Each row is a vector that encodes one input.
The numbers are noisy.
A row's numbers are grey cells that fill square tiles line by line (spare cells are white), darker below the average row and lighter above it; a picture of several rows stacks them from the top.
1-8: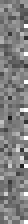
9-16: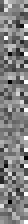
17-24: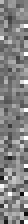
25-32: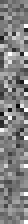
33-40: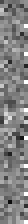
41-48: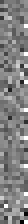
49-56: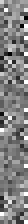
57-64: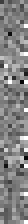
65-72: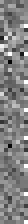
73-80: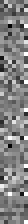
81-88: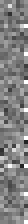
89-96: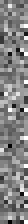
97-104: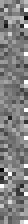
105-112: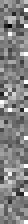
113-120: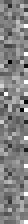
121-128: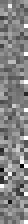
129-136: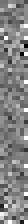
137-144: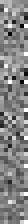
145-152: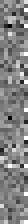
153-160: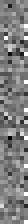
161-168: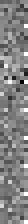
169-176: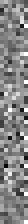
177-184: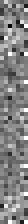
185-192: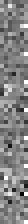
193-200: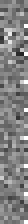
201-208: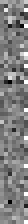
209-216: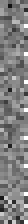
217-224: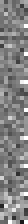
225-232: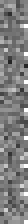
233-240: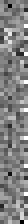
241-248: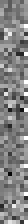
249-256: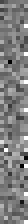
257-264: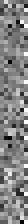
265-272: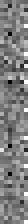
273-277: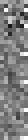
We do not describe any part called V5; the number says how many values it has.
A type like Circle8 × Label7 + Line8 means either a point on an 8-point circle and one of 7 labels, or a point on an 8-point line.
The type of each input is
Bool × Circle8 + Label9 × List2(V5).
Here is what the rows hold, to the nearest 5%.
About 30% of them hold a point on an 8-point circle and a true/false value. The rest hold one of 9 labels, together with a list of up to two values of V5.
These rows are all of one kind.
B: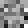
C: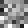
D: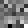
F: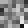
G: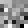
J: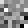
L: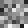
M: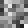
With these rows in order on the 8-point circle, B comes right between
D and J.
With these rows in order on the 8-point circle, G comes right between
J and M.
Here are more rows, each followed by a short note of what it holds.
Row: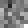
one of 9 labels, together with a list of one item
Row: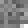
one of 9 labels, together with the empty list
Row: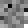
one of 9 labels, together with a list of one item
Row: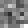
one of 9 labels, together with the empty list
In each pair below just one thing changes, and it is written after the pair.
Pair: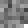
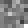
the label
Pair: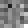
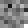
the label
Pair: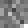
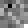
the label
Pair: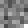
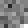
the label
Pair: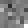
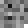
the label
